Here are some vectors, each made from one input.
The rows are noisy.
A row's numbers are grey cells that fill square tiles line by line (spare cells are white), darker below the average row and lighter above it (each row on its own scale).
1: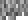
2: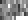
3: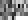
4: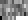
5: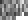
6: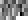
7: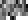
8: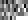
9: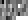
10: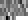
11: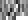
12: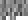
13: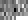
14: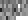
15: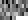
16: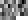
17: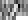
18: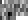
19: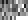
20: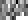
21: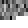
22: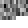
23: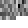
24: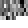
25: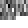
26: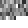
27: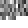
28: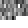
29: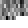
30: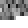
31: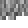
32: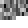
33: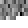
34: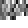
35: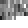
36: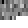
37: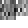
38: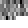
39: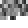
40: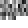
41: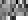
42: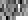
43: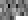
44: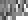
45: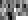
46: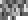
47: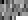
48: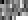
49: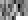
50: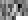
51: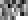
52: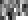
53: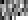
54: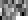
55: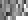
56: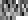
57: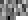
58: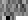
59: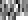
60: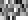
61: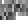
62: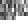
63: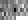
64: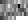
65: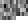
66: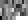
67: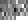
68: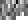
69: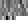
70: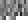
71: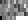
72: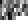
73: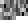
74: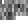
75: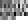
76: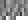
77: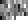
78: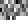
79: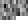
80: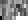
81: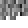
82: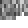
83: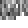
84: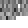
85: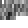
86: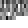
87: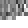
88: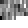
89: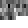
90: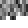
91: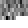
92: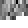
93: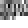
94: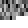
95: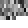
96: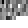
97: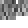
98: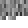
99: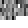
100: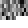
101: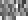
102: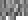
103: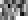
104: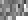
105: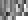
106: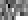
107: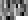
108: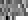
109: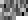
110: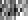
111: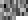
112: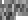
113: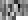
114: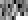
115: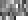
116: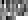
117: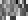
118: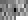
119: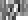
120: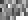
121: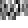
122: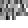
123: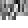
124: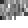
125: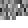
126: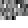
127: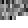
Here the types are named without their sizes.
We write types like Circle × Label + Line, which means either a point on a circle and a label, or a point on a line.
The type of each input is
Bool × (Circle + Label) + Unit.
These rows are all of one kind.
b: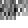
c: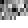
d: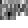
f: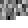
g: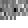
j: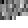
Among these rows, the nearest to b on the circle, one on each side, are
d and g.
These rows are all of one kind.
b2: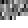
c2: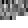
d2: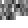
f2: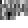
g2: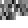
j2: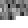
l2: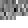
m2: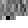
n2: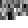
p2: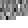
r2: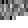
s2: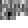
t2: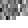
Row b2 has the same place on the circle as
c2 and r2.
